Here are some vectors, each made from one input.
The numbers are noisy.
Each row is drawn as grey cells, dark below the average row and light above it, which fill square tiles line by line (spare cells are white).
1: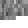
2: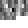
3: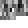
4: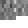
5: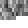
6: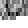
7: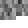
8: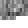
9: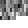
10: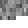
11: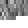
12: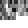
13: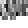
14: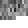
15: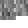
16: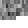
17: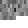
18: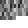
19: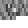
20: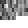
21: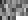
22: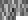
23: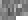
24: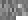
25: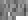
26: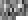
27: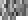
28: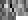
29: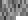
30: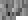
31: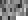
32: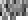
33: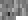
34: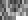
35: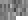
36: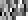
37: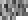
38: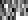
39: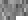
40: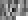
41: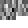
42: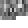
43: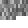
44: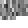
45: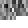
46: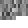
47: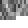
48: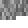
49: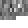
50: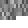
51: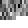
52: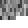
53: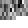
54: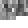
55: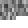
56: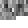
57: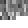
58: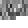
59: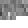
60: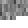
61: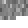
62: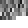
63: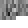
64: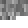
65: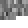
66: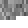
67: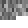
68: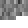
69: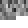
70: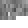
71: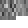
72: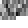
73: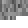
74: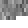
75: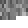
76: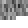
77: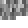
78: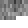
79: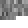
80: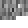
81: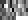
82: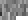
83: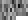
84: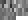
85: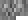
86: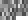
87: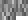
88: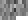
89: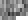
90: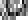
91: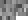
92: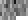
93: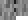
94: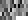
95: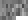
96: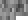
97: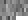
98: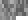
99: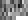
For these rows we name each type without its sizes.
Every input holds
either a point on a circle and a true/false value, or a point on a line.
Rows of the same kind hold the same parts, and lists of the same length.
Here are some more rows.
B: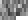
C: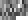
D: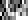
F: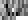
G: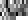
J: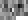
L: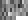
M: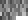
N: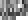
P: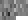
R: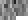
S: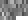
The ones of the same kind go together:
B, C, D, F, L, M, N, P, R
G, J, S

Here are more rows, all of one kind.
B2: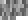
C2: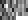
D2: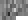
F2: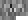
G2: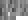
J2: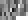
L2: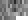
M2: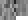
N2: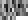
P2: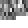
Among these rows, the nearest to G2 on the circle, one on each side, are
C2 and F2.
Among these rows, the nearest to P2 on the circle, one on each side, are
B2 and M2.
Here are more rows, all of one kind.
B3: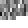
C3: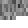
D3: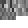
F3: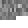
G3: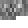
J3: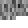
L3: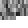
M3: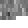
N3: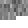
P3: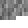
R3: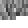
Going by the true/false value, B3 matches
C3, J3 and N3.
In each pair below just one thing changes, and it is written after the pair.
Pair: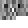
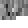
the true/false value
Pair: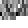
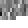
the true/false value
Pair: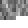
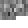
the true/false value
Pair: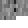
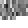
the place on the circle
